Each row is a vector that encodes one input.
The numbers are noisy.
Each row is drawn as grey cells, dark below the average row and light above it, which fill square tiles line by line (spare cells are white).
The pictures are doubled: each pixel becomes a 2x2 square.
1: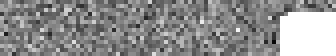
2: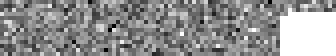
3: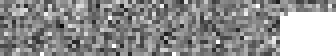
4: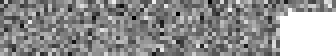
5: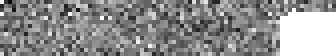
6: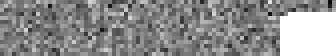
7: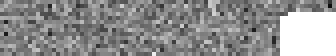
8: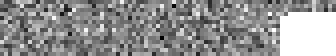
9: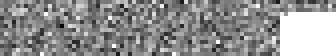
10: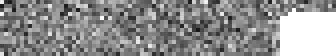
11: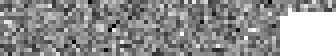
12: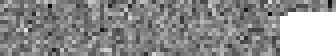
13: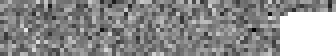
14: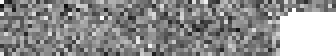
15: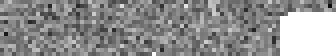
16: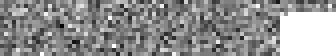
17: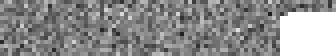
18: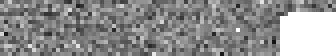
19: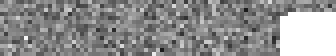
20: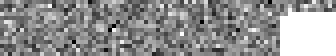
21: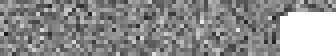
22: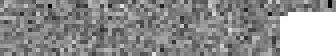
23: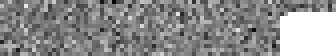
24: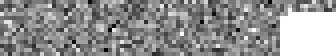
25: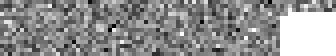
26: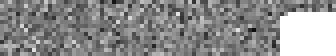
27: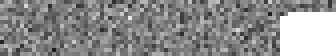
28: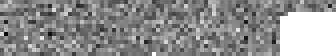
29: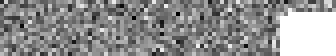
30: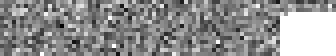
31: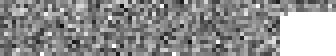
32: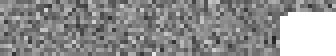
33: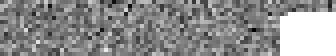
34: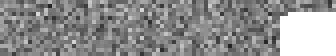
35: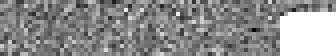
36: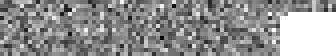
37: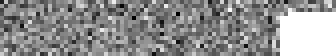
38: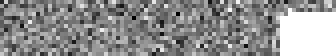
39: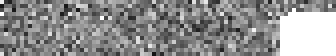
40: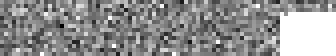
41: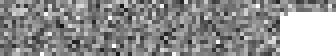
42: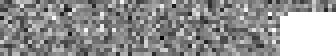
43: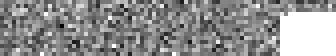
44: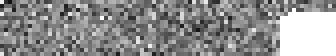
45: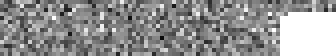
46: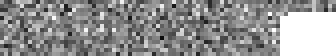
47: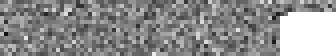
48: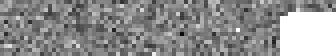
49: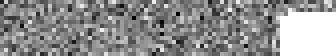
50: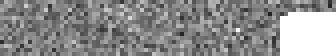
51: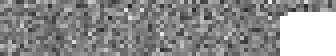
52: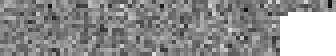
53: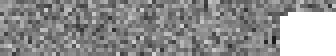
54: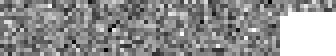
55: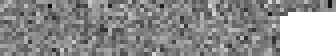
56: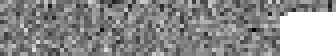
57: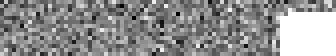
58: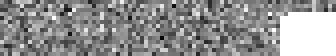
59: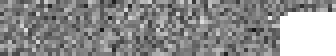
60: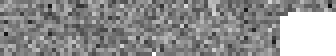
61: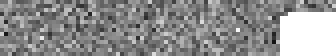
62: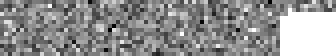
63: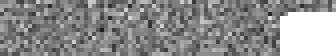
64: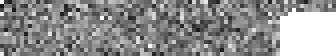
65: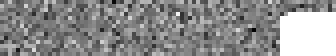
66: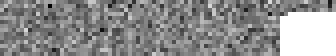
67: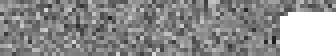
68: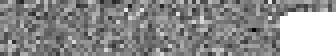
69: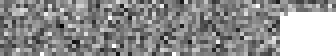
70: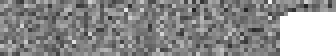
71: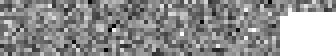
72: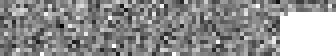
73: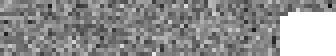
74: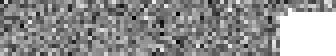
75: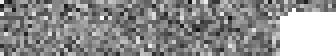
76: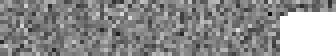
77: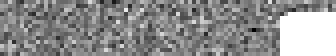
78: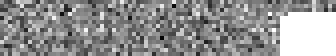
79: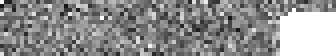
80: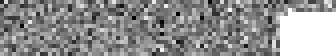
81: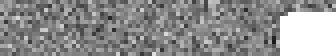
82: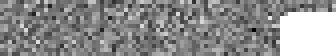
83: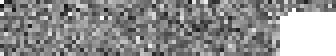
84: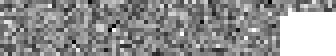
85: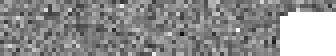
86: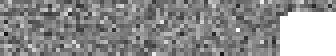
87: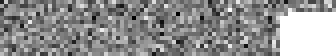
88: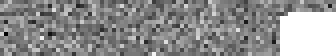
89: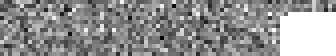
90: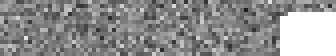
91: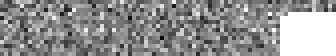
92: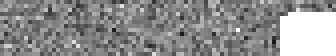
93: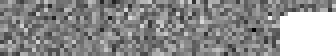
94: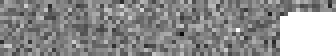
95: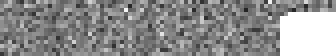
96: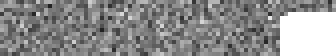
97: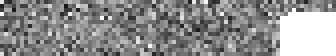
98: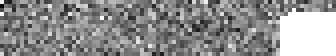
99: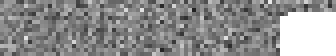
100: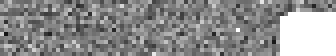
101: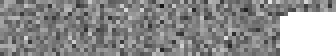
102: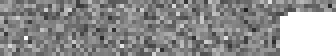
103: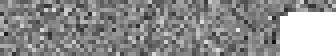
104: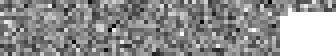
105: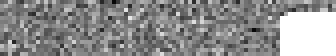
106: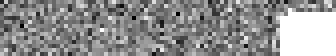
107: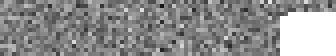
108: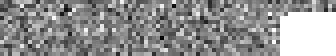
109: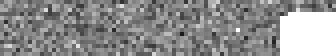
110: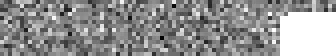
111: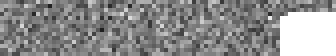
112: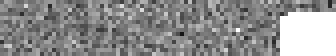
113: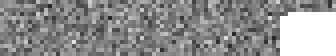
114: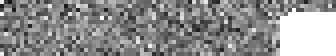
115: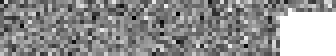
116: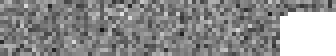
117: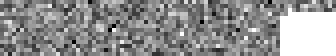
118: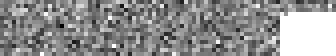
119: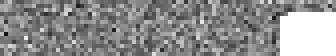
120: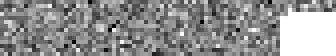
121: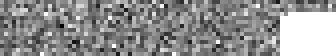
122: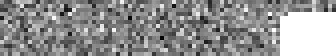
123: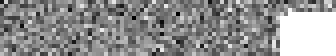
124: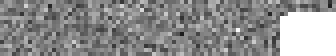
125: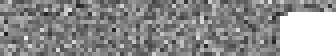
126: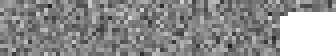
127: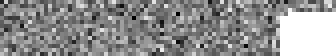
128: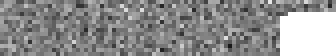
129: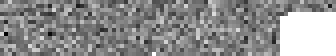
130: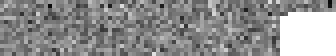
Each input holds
either one of 4 labels and a point on a 5-point line, or one of 5 labels.
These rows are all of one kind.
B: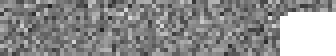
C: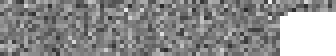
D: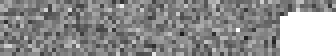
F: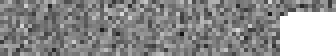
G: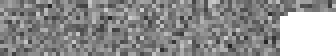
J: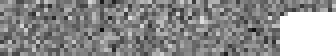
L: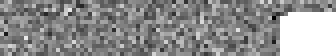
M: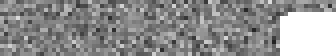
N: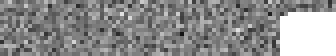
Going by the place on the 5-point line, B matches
C, F and N.
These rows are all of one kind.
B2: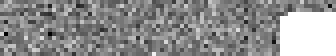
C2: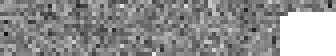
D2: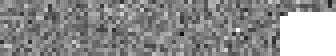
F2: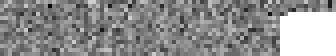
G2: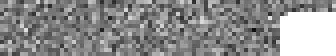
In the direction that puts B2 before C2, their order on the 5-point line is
B2, C2, D2, F2, G2.
